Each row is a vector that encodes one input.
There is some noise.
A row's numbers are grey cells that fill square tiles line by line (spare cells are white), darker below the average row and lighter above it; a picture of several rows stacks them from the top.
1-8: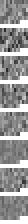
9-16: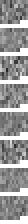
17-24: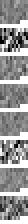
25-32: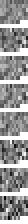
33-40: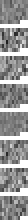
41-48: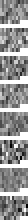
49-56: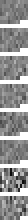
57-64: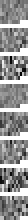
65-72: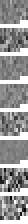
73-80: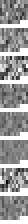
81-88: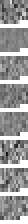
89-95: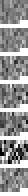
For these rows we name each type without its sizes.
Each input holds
a list of points on a line.
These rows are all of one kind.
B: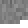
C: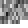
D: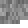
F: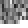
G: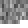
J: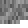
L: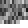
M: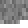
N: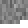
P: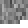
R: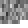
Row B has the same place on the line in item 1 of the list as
F, G and N.
